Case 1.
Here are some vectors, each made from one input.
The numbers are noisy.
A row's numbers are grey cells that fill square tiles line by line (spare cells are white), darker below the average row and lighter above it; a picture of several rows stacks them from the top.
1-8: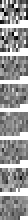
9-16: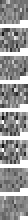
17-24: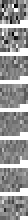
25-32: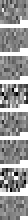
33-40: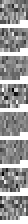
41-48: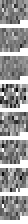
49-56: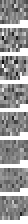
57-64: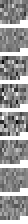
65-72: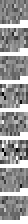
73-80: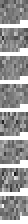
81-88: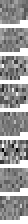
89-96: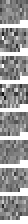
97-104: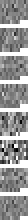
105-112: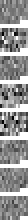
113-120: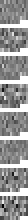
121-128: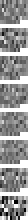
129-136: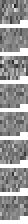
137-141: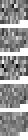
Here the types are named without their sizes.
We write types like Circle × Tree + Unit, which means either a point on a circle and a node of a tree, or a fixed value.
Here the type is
List(Circle).
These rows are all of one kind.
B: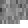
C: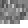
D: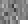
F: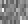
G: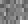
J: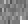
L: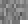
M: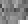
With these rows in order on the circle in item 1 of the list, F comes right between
D and J.
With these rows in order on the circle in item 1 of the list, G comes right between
L and M.
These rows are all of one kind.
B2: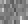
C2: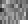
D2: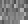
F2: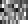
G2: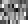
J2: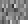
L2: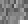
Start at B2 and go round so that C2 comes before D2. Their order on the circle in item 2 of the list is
B2, L2, J2, C2, F2, D2, G2.
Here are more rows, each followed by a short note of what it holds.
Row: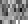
the empty list
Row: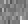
a list of two items
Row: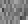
a list of one item
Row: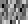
the empty list
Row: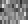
a list of two items
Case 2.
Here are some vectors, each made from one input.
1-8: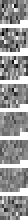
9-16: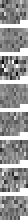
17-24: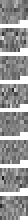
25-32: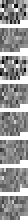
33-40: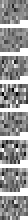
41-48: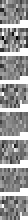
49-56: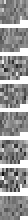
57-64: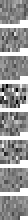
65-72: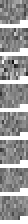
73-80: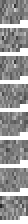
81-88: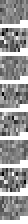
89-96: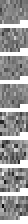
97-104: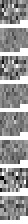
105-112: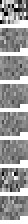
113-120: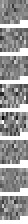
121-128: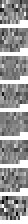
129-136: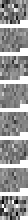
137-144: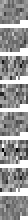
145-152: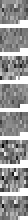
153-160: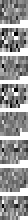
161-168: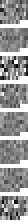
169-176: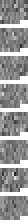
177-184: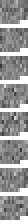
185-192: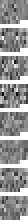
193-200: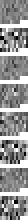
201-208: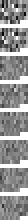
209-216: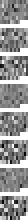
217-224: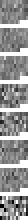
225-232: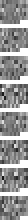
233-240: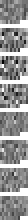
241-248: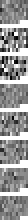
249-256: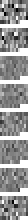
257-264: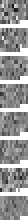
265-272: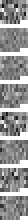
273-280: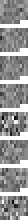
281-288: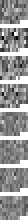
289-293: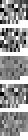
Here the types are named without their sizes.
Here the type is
List(Circle).
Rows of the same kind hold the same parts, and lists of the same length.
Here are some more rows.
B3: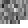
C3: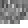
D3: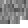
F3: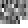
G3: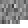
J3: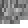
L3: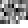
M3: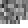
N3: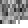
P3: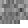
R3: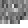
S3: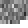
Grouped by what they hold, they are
B3, L3, P3, R3, S3
C3, D3, F3, G3, J3, M3
N3

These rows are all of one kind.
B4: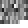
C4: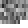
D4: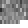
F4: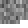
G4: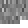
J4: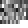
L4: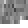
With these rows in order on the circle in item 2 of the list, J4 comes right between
C4 and G4.
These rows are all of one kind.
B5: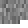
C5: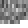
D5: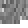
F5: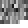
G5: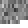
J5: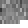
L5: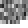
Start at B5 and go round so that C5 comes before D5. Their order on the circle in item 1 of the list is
B5, F5, L5, C5, J5, D5, G5.
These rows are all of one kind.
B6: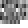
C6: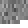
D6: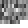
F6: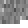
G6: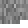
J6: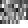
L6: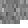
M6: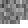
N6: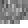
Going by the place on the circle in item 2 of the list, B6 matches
D6, G6 and M6.
